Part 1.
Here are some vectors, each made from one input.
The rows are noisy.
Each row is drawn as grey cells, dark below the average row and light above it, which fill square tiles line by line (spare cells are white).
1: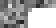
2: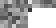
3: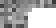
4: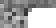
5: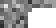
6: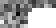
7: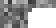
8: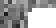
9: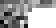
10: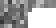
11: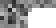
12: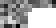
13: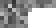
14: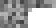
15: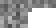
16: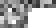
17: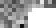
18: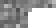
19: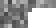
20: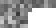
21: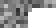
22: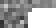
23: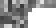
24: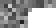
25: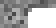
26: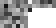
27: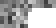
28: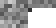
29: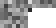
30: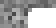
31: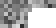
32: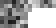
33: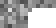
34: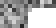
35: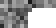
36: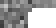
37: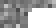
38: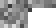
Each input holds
a node of an 8-node tree.
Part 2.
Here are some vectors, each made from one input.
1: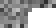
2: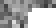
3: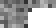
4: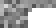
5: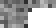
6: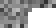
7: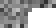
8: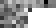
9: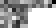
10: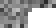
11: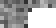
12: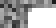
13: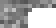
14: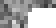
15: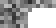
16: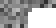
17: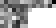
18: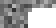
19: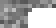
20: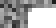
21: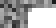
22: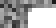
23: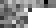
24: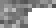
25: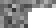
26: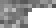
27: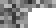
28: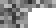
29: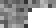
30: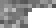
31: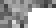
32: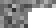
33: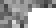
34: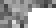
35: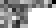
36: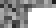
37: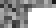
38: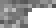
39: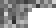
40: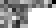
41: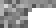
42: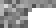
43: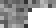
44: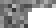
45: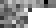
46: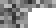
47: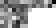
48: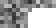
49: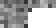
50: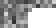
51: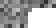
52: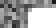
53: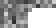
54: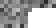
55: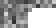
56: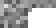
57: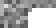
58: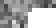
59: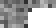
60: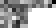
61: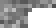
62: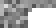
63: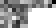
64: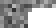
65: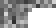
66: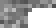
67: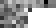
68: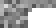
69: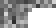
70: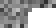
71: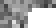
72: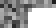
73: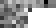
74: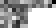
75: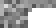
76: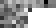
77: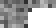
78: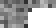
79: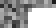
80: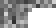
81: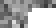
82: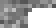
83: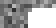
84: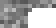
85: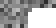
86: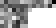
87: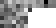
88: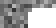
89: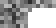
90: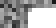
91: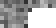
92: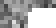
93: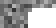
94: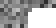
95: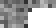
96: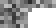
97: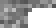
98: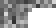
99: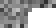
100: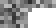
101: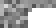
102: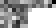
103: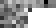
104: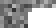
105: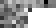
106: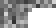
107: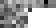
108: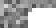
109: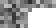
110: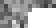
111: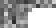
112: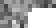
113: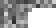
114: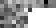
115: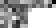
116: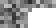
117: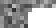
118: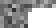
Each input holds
a node of an 11-node tree.
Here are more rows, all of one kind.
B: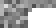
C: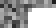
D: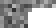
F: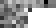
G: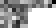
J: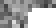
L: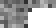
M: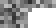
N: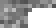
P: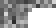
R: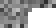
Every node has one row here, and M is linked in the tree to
P.
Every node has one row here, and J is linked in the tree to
F and R.
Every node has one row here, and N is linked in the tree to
B, L, P and R.
